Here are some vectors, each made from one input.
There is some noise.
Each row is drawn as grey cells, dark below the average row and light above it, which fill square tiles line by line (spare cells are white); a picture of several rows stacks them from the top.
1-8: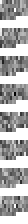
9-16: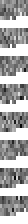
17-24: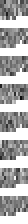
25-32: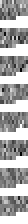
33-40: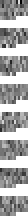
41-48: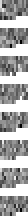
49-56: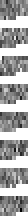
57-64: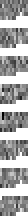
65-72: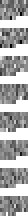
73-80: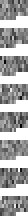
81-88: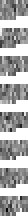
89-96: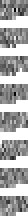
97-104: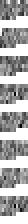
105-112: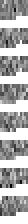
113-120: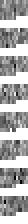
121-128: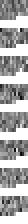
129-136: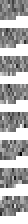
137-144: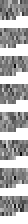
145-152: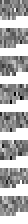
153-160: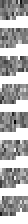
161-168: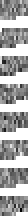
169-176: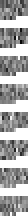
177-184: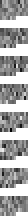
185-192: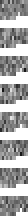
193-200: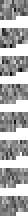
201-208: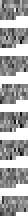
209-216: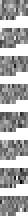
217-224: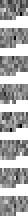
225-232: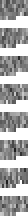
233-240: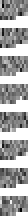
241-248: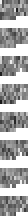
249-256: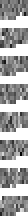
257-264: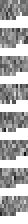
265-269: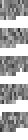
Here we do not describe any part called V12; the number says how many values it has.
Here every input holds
a value of V12, together with either one of 7 labels, or three true/false values.
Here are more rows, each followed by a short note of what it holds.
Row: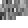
three true/false values and a value of V12
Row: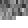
one of 7 labels and a value of V12
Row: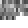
three true/false values and a value of V12
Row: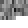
three true/false values and a value of V12
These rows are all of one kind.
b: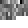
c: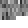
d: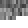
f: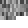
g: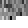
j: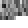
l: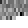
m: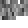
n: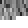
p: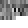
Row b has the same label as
f, g, l and n.
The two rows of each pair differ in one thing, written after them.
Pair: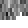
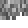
one of the three true/false values
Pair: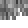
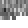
one of the three true/false values
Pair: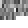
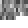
one of the three true/false values
